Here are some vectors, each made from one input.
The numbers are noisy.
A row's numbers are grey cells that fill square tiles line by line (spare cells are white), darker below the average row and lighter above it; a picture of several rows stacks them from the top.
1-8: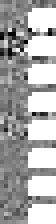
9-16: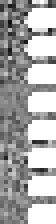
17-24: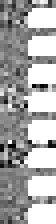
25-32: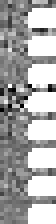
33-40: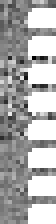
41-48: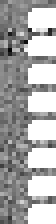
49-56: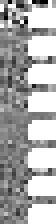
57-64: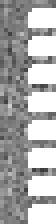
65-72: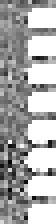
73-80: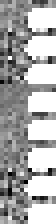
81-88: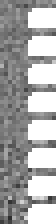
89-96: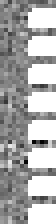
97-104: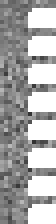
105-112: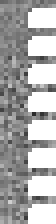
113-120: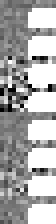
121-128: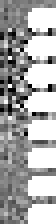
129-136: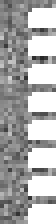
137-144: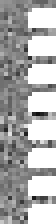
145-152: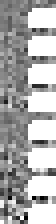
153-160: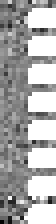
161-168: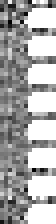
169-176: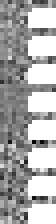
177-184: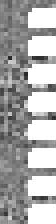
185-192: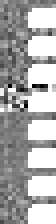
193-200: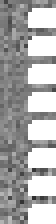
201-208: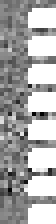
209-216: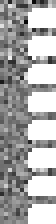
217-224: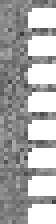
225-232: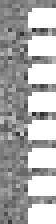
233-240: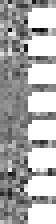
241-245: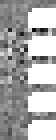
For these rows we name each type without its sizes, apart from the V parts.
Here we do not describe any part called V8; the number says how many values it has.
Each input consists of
a label, together with a list of items, each a true/false value and a value of V8.
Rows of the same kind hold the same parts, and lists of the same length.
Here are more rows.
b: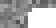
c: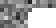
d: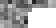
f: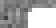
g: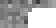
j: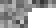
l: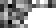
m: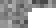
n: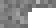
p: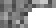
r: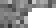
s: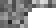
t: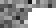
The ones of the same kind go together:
b, g, j, l, m
c, t
d, f, n, p, r, s

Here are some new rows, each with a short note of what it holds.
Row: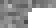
a label, together with a list of two items
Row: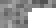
a label, together with a list of two items
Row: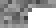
a label, together with the empty list
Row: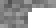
a label, together with a list of one item
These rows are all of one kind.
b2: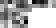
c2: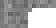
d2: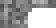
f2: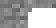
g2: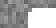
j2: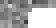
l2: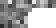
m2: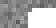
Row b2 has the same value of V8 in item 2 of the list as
d2 and m2.
